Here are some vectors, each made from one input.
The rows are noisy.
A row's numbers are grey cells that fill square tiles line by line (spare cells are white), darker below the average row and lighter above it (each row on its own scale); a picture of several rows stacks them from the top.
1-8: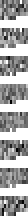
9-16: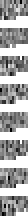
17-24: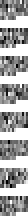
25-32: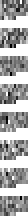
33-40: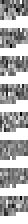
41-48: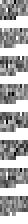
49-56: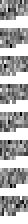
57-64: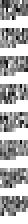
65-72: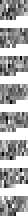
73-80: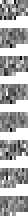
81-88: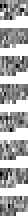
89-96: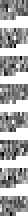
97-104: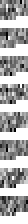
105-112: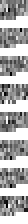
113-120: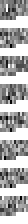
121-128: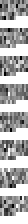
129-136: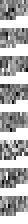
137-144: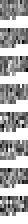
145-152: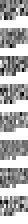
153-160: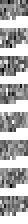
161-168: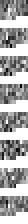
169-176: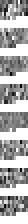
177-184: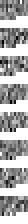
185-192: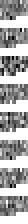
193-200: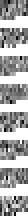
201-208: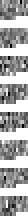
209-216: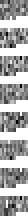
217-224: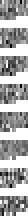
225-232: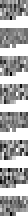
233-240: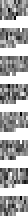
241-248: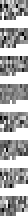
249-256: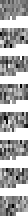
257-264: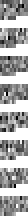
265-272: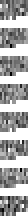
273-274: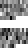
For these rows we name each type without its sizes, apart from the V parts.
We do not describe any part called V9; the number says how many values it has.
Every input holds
either a fixed value, or a node of a tree and a true/false value, or two values of V9.
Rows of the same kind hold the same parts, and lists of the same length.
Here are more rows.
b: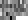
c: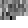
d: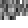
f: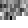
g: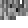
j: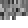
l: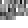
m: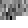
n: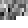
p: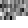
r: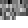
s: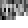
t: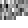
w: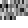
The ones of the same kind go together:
b, c, f, l, m, n, p, t, w
d, g, j, r
s

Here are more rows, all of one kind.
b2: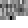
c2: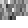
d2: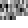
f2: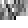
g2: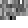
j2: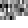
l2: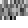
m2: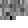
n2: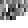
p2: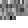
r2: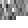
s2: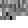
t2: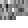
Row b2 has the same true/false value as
j2, m2, n2 and s2.
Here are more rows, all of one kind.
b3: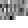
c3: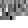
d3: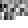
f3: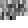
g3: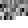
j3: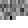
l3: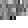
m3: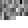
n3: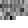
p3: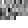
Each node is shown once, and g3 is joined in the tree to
c3 and n3.
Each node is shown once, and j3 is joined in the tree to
n3.
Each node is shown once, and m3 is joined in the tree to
c3, l3 and p3.
